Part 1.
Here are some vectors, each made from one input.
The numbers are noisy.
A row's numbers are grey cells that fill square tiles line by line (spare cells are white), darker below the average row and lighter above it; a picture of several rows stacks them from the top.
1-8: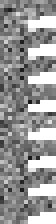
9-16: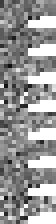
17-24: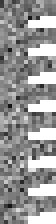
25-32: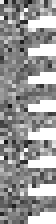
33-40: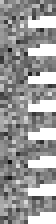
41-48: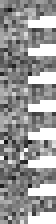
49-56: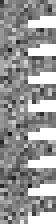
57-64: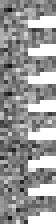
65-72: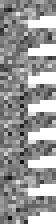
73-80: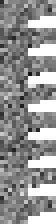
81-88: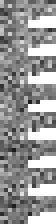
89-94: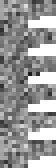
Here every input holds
either a point on a 9-point circle, or a fixed value.
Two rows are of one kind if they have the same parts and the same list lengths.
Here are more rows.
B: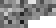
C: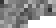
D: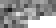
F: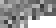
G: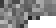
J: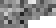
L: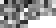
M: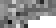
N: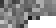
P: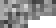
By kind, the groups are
B, C, D, F, G, J, M, N, P
L

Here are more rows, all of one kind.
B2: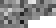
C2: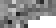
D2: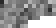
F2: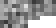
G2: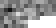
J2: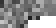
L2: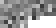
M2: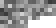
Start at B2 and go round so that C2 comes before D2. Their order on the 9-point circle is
B2, C2, F2, L2, M2, G2, J2, D2.
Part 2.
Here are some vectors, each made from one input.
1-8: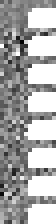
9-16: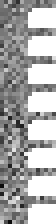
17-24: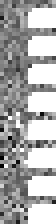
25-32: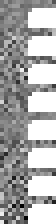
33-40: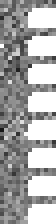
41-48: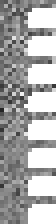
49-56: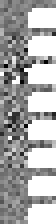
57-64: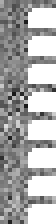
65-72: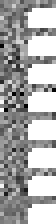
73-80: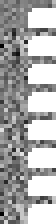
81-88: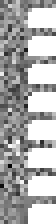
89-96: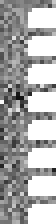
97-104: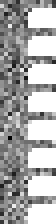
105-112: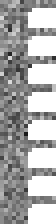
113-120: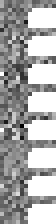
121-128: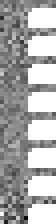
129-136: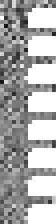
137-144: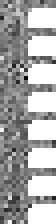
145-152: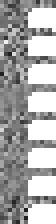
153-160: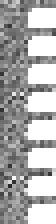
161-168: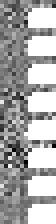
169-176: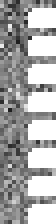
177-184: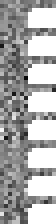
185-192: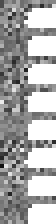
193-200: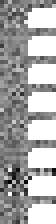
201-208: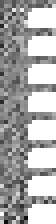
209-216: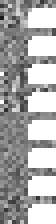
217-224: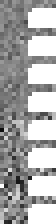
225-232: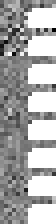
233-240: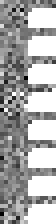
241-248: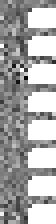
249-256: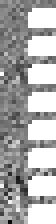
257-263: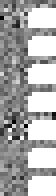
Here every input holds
a point on a 13-point circle.
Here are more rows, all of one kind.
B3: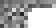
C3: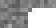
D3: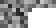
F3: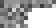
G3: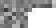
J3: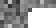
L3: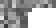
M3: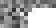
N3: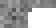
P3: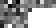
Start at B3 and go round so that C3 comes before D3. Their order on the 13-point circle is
B3, C3, G3, P3, J3, M3, N3, F3, L3, D3.
